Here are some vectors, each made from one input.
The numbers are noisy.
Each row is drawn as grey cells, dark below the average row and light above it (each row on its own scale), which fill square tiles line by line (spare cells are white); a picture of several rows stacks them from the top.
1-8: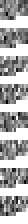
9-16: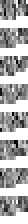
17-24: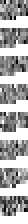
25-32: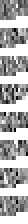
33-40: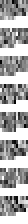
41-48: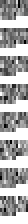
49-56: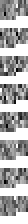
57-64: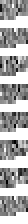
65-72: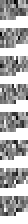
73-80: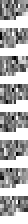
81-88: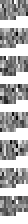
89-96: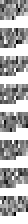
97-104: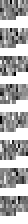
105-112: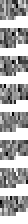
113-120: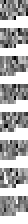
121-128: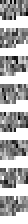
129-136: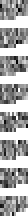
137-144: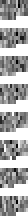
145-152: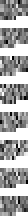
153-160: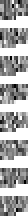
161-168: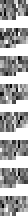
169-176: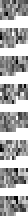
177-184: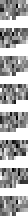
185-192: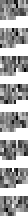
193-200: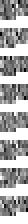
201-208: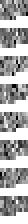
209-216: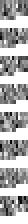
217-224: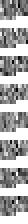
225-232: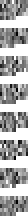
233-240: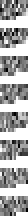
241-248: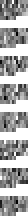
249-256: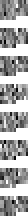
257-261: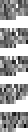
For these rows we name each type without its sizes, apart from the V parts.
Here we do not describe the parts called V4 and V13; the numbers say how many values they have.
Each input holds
a true/false value and a value of V4, together with either a point on a circle, or a value of V13.
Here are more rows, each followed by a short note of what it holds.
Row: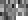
a true/false value, a value of V4 and a value of V13
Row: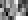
a point on a circle, a true/false value and a value of V4
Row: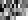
a true/false value, a value of V4 and a value of V13
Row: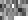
a point on a circle, a true/false value and a value of V4
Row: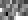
a point on a circle, a true/false value and a value of V4
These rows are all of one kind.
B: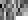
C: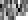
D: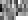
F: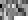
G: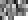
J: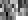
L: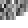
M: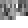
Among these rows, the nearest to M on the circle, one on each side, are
D and F.
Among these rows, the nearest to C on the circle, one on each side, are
B and G.
